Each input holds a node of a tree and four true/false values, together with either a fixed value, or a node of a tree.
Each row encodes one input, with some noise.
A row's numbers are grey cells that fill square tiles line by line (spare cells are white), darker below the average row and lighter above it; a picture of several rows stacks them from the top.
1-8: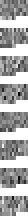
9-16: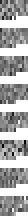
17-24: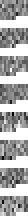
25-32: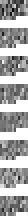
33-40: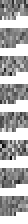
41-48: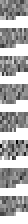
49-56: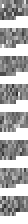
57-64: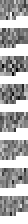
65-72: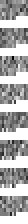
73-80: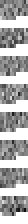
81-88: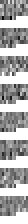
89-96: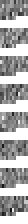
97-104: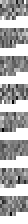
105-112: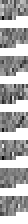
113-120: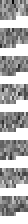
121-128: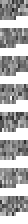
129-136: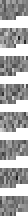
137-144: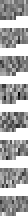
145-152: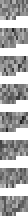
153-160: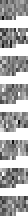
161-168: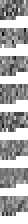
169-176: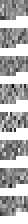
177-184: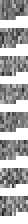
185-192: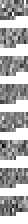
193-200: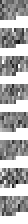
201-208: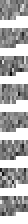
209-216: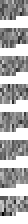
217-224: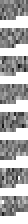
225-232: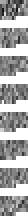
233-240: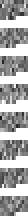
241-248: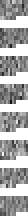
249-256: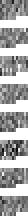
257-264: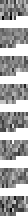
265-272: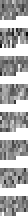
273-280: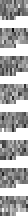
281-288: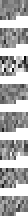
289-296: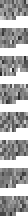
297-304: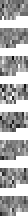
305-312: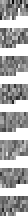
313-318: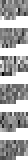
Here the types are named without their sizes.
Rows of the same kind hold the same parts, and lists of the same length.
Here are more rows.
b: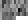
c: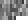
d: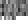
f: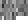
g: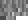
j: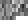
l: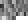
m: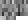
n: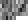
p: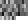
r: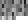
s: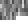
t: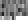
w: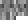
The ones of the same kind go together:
b, d, f, p, r, s, t
c, g, j, l, m, n, w

